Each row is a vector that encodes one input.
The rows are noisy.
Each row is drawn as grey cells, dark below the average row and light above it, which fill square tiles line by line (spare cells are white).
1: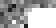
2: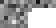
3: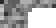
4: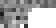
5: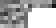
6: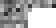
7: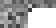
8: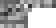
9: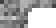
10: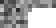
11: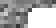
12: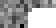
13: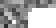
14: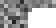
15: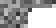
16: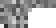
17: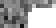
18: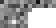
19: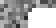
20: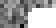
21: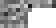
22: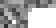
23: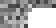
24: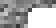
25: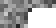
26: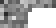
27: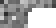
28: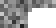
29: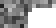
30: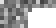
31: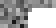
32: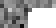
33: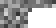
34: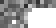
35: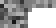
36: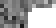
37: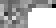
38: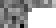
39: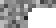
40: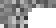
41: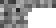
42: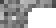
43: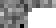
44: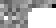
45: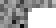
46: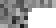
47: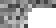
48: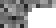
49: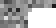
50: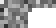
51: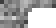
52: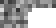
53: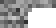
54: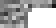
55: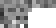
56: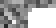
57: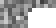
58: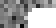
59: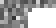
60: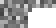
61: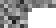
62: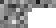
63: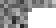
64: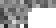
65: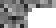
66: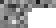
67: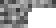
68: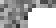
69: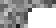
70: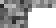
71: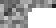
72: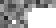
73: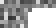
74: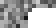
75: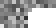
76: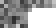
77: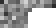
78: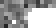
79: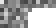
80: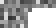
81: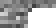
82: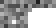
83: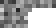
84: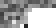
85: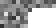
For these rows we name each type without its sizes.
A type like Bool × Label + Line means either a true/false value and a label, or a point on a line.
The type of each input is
Bool × Bool × Bool × Label × Tree.
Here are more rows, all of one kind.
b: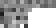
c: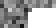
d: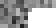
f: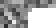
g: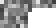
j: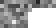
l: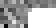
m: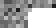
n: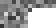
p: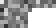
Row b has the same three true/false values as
g, l and p.
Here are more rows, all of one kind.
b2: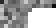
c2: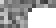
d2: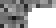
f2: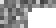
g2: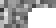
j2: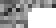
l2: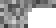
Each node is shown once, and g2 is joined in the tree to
l2.
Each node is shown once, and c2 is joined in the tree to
d2, f2 and l2.
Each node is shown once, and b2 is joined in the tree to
d2.
